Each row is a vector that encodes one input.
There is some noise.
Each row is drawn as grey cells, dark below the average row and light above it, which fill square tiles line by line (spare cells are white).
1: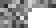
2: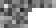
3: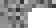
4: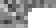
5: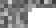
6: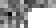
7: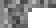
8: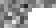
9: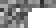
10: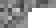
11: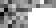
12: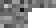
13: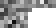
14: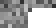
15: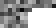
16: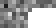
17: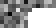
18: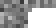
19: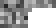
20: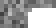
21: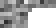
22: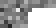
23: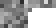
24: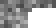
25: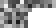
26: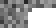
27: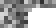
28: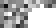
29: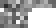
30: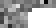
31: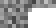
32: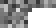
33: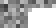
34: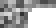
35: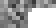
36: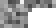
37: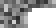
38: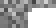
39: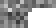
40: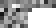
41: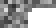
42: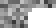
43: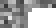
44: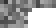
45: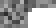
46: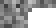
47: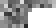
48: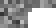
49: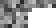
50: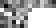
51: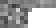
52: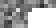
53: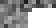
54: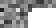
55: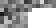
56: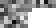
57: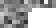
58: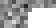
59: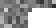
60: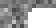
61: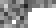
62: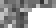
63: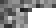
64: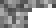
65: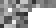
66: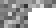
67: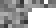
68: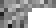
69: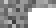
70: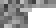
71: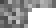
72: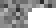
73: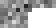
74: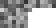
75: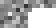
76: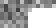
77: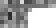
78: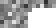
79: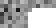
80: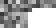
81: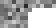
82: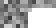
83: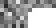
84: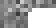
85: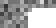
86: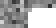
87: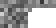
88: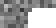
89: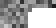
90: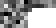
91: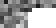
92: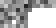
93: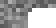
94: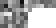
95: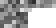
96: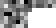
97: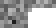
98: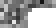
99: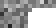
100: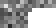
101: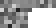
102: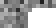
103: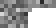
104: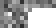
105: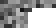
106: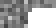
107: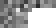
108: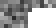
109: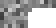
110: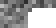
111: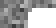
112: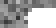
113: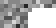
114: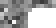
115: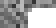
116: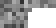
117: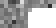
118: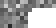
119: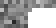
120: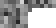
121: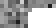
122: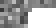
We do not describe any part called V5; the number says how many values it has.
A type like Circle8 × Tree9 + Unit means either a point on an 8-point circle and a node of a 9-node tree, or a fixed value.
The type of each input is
Label12 × (Tree12 + V5).
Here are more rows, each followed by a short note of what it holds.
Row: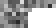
one of 12 labels and a value of V5
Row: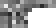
one of 12 labels and a value of V5
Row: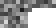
one of 12 labels and a node of a 12-node tree
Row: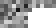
one of 12 labels and a value of V5
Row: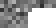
one of 12 labels and a node of a 12-node tree
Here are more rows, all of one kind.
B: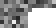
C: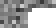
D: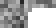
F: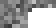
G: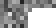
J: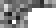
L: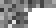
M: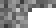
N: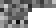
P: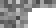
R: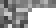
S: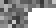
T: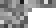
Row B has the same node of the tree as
C and J.
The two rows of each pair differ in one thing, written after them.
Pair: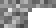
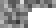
the value of V5
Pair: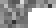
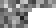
the value of V5
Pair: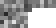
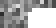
the value of V5
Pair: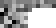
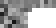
the label
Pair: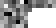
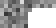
the label
